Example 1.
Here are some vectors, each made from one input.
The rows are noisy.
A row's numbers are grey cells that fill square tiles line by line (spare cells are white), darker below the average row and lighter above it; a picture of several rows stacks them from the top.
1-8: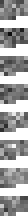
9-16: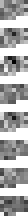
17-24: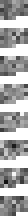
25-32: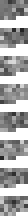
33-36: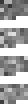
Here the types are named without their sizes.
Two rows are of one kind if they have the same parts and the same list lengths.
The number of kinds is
2.
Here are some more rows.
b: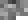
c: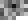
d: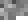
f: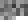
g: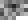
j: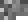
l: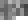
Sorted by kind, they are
b, d, f, j, l
c, g

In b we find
three true/false values.
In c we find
a fixed value.
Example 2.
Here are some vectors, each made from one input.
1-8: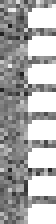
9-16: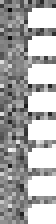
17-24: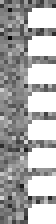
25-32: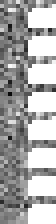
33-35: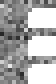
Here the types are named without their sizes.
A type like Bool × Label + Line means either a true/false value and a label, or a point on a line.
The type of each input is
Line.
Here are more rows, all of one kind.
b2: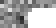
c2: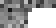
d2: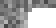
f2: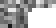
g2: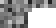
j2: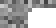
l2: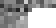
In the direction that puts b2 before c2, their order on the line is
f2, b2, j2, d2, l2, c2, g2.
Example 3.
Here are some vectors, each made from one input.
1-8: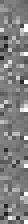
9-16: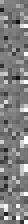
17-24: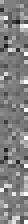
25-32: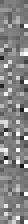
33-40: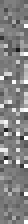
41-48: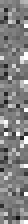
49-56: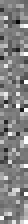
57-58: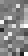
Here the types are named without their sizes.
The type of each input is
Tree.
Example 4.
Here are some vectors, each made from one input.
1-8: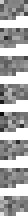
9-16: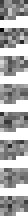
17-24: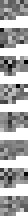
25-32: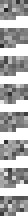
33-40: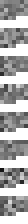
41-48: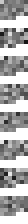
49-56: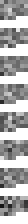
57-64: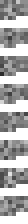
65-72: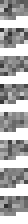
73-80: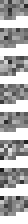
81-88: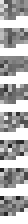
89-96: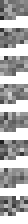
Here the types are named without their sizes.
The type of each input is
Line × Line.
